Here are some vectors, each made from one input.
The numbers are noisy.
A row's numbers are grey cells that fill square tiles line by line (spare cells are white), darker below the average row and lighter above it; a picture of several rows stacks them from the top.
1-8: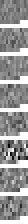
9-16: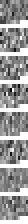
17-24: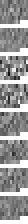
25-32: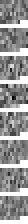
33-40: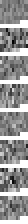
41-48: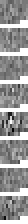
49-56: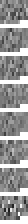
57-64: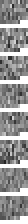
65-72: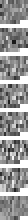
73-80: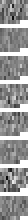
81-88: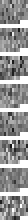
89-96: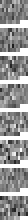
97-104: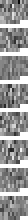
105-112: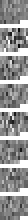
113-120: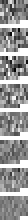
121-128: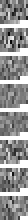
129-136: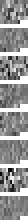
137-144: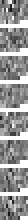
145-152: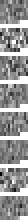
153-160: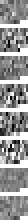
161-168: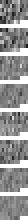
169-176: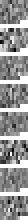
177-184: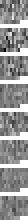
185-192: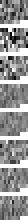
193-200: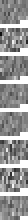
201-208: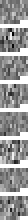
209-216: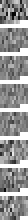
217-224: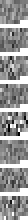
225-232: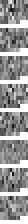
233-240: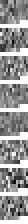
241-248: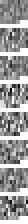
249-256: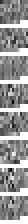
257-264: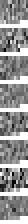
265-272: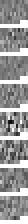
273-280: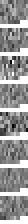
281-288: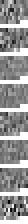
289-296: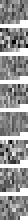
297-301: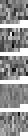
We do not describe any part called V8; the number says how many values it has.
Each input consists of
a point on a 13-point circle, together with either a point on a 14-point circle, or a value of V8.
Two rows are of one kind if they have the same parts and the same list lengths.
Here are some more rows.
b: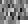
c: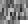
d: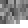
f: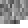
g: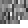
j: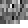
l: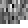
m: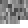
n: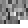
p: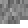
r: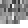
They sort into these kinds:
b, d, f, m, n
c, g, j, l, p, r

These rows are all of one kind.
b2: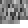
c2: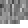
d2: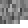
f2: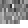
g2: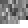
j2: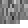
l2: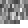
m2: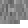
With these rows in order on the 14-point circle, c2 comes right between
j2 and m2.
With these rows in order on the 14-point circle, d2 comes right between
b2 and f2.
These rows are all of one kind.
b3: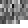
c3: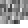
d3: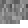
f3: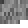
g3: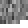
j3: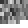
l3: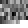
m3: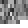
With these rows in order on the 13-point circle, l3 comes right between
d3 and f3.
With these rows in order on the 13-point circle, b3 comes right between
c3 and m3.
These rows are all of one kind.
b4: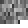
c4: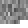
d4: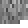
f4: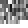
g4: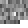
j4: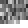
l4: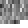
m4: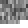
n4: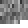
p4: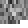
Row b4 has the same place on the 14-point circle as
f4, j4 and p4.
